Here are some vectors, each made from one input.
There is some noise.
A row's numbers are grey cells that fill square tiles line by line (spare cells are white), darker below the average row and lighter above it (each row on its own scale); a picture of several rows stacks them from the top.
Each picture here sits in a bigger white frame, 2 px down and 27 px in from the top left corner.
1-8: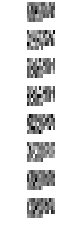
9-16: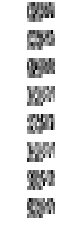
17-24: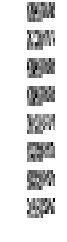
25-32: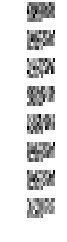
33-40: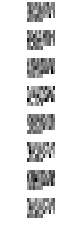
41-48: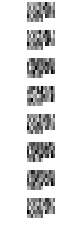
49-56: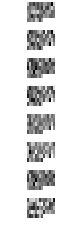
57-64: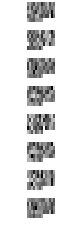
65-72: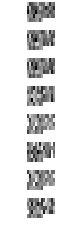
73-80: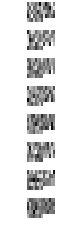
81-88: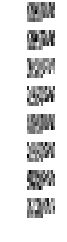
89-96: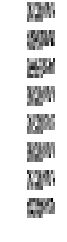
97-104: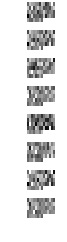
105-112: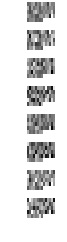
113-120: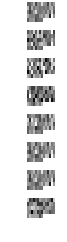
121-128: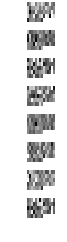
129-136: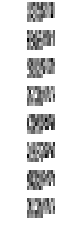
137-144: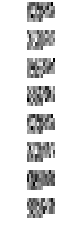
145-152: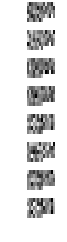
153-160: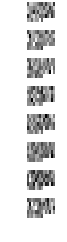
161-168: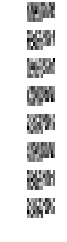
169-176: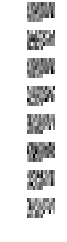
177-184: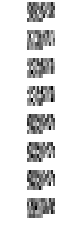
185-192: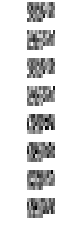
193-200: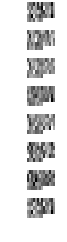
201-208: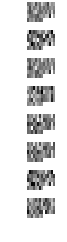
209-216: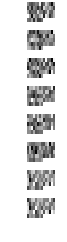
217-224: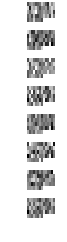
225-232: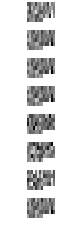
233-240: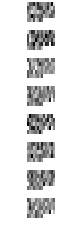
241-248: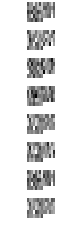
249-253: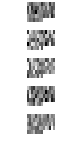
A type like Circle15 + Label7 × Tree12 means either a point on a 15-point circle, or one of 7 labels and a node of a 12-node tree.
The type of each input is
Bool × Bool × Bool × Bool.
